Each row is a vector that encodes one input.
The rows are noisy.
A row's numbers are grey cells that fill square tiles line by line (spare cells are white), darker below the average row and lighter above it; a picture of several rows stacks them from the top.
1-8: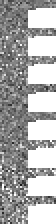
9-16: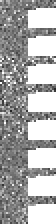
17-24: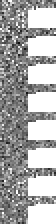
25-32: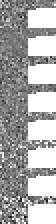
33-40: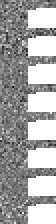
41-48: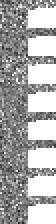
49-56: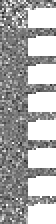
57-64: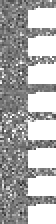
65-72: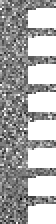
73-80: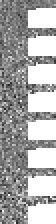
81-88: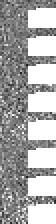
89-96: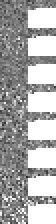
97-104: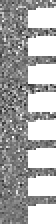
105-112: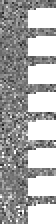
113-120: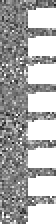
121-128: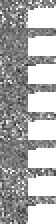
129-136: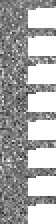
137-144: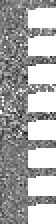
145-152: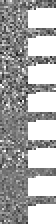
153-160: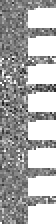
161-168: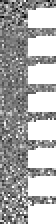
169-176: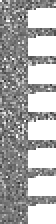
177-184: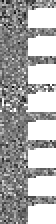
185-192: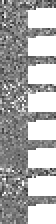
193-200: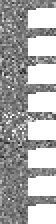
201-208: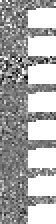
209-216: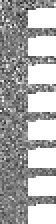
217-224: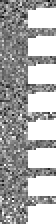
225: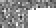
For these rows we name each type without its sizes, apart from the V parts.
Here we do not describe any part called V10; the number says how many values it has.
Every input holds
a value of V10, together with either a point on a circle, or a label.
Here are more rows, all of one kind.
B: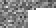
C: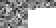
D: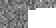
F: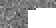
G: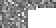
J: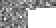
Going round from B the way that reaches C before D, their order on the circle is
B, C, J, F, G, D.
